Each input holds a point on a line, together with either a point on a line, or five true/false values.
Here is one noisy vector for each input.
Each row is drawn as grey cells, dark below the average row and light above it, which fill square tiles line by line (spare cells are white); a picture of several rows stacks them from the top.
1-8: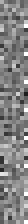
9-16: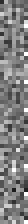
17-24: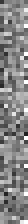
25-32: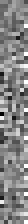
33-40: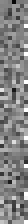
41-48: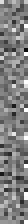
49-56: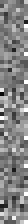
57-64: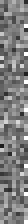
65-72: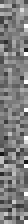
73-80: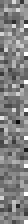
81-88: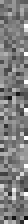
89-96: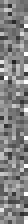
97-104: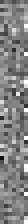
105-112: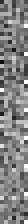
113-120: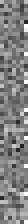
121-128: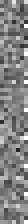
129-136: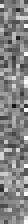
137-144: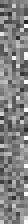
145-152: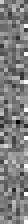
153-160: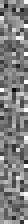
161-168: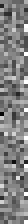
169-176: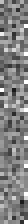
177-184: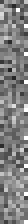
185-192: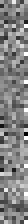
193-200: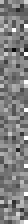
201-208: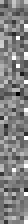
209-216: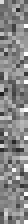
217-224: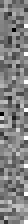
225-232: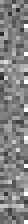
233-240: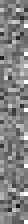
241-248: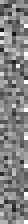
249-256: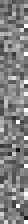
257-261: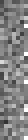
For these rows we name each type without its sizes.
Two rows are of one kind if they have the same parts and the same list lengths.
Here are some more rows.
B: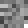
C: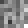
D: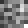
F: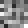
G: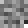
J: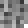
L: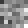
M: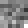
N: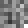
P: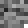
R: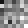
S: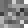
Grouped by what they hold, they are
B, C, D, G, J, L, N, P, R, S
F, M

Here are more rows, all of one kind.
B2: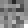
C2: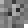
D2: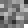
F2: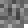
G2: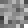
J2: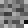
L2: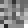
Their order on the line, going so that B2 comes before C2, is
G2, D2, L2, B2, F2, C2, J2.
